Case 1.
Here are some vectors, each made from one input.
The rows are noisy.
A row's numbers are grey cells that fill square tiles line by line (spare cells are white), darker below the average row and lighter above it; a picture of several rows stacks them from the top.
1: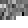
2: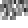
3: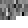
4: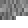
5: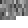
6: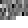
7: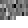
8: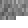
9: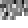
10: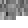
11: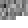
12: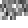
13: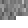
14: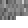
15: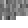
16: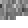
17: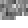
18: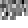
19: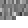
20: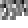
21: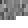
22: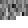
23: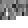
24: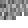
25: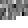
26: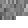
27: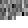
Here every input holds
a point on a 4-point line.
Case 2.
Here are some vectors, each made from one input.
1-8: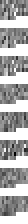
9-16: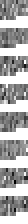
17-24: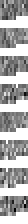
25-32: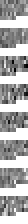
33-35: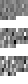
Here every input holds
a point on a 4-point line.
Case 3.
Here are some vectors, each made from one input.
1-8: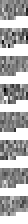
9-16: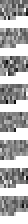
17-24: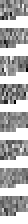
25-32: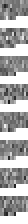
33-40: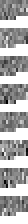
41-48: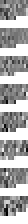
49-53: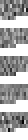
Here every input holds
a point on a 5-point line.
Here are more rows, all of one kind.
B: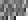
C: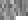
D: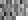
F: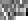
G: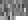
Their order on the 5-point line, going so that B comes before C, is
B, D, C, G, F.
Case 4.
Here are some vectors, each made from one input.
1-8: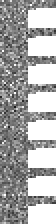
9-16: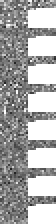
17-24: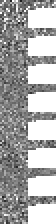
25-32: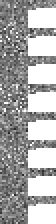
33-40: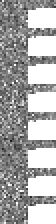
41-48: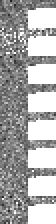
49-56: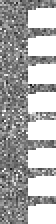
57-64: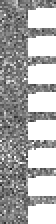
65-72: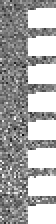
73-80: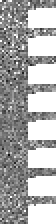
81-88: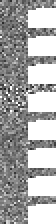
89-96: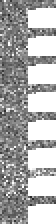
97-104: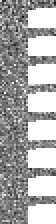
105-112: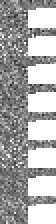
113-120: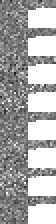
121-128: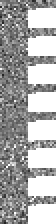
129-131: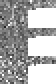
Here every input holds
three true/false values.
